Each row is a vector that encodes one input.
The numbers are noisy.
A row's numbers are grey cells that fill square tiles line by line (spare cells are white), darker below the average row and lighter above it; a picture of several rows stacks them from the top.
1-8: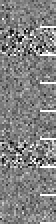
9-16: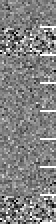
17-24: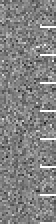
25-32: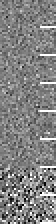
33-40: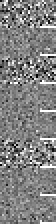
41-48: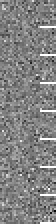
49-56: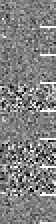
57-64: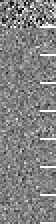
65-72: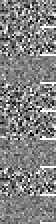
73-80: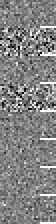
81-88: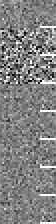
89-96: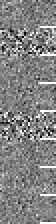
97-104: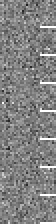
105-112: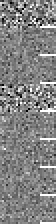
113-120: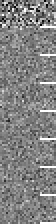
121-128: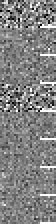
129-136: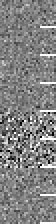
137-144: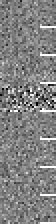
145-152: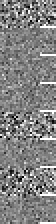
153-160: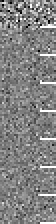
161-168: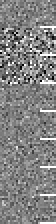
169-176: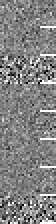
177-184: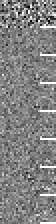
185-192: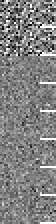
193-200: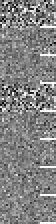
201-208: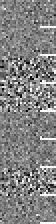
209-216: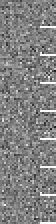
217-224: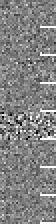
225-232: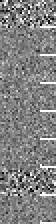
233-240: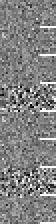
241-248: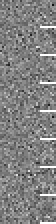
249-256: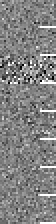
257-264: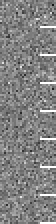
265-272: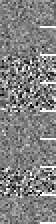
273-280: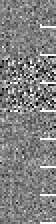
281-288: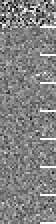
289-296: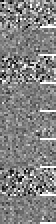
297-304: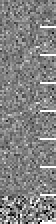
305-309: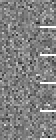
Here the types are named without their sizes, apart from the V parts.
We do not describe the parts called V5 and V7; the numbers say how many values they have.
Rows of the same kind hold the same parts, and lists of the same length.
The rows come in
3 kinds.
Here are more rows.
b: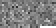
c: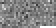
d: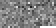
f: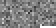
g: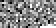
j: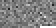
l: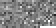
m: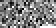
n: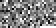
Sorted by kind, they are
b, f, j
c, d, l
g, m, n

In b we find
a point on a circle, a true/false value and a value of V7.
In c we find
a point on a circle and a value of V5.
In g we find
a point on a line.
